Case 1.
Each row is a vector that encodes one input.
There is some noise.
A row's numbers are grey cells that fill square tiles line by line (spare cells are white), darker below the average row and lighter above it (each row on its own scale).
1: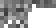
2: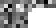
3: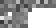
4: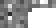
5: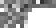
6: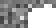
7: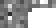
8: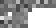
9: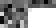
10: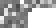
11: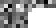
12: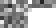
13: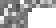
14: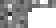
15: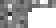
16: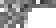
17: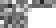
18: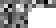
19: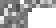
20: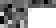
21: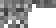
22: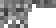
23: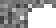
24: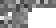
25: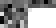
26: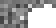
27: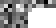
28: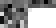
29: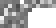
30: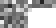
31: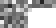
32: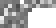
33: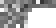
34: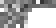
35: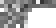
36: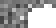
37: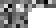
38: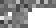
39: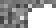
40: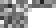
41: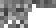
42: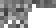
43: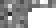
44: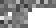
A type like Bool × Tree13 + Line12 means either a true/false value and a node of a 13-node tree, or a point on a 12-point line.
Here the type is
Label9.
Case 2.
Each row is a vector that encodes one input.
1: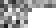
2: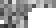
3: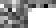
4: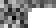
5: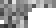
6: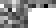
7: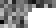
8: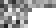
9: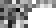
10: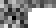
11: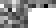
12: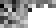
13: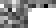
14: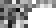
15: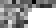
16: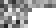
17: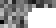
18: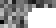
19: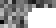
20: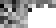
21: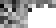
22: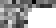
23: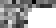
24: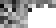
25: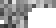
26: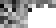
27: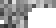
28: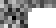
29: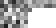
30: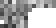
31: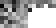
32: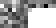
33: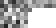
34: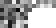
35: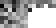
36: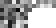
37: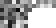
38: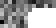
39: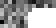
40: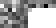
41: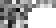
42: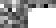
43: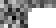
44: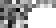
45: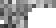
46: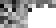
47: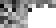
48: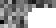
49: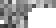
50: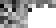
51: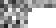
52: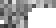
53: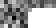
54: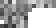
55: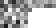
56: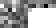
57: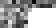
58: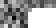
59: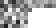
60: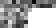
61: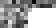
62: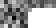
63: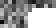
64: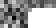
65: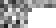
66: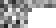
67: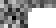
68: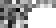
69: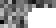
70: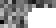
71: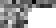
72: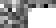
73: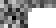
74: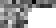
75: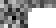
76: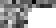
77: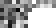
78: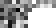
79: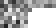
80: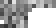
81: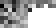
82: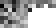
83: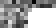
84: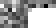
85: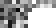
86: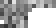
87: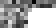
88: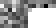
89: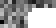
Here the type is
Bool × Bool × Bool.
